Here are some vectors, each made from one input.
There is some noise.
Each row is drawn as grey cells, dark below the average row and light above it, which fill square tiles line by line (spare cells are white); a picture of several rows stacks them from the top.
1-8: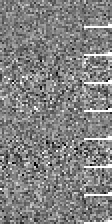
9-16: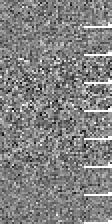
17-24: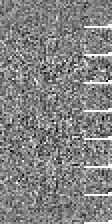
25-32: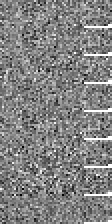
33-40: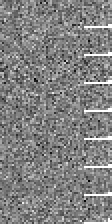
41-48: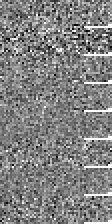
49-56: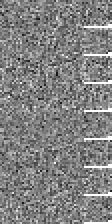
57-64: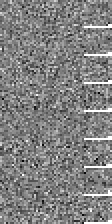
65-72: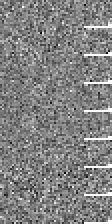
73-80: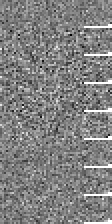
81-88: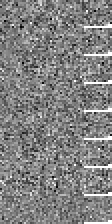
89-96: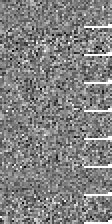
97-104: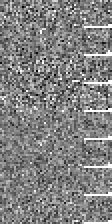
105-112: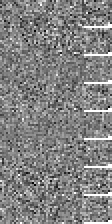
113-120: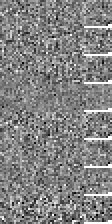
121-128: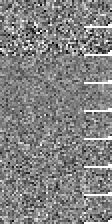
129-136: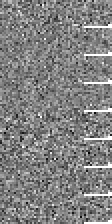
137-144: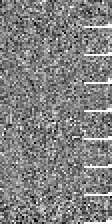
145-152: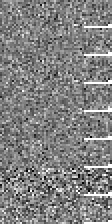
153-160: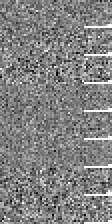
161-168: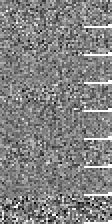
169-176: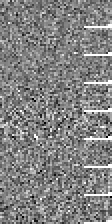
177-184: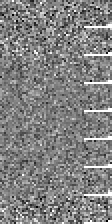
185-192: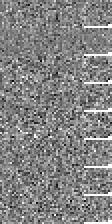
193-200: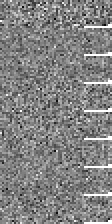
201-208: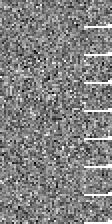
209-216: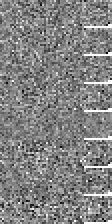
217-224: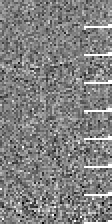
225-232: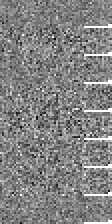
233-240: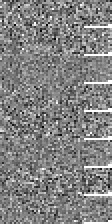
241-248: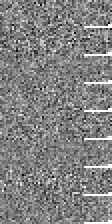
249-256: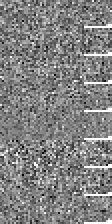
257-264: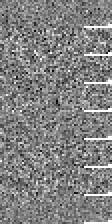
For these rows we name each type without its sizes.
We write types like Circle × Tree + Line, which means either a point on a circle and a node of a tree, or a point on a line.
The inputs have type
List(Line).
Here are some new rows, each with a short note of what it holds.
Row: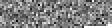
a list of two items
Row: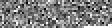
the empty list
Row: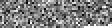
the empty list
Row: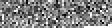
the empty list
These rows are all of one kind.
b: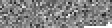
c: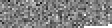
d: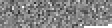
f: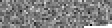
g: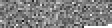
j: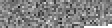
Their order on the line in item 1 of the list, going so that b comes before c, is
g, b, d, c, j, f.
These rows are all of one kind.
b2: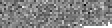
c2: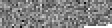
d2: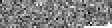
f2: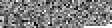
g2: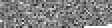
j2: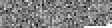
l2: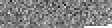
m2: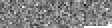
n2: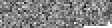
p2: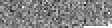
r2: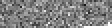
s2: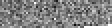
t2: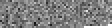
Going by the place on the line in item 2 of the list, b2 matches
m2, n2, p2 and r2.
